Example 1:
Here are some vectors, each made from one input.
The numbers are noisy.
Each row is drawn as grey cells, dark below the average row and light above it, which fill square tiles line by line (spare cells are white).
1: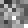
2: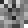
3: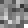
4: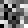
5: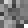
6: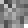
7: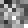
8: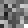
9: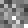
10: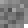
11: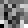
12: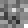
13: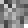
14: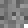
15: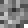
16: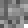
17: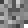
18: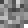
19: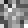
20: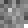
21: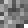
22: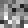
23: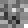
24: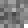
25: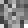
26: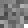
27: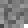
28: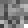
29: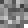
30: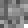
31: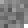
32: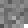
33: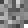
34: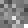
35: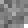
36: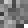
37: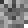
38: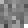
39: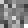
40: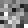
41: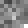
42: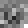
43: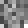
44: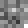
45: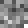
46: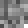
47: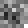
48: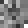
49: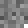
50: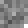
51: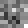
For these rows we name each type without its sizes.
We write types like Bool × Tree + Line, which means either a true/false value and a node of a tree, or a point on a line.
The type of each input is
Bool × Bool × Bool + Line.
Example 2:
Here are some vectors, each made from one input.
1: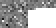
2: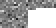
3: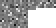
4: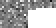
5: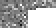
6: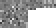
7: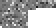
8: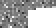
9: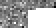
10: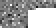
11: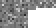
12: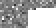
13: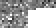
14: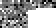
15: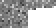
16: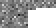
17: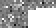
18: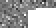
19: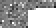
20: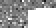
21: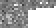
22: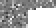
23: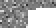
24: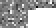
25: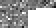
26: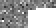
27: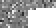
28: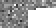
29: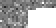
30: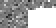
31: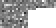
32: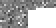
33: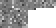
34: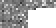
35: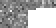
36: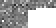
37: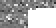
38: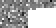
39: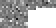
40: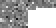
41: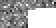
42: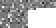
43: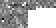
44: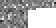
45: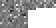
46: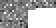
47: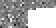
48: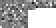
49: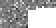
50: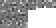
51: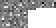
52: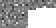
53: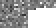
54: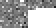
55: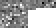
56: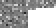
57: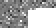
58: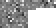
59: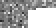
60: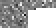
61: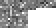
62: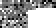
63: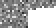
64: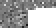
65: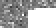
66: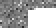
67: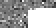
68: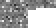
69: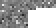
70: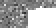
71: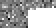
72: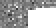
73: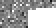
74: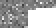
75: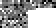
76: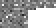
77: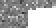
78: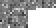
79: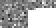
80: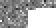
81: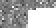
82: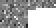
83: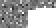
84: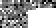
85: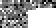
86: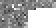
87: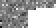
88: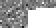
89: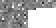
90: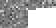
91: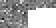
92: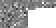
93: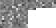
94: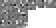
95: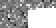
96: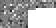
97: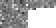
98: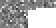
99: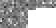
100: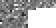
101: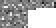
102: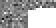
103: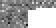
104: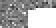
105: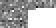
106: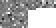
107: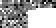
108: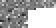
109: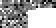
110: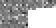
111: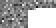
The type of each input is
Bool × Bool × Bool × Bool × Bool × Tree9 + Unit.
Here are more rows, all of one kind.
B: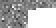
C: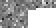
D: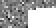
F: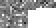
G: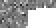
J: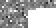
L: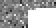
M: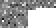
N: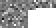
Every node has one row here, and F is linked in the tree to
L.
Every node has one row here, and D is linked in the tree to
B and J.
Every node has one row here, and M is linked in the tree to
G.
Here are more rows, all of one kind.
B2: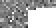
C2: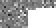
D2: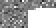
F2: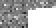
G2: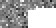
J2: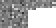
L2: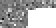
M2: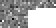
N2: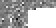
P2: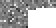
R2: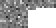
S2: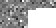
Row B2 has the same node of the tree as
N2, P2 and R2.
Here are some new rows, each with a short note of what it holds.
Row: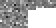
a node of a 9-node tree and five true/false values
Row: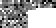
a fixed value
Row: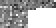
a node of a 9-node tree and five true/false values
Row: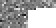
a node of a 9-node tree and five true/false values
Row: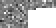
a node of a 9-node tree and five true/false values
